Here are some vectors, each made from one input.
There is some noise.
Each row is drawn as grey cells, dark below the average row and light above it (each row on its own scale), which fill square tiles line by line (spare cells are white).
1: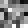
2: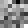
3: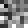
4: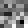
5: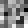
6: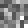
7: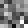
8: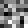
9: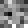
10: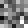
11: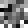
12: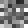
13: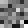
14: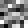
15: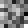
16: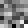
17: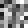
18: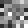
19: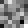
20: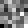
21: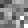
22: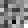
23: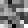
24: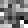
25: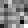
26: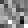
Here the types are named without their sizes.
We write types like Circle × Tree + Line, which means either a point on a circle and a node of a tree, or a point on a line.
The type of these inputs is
Line × Line.
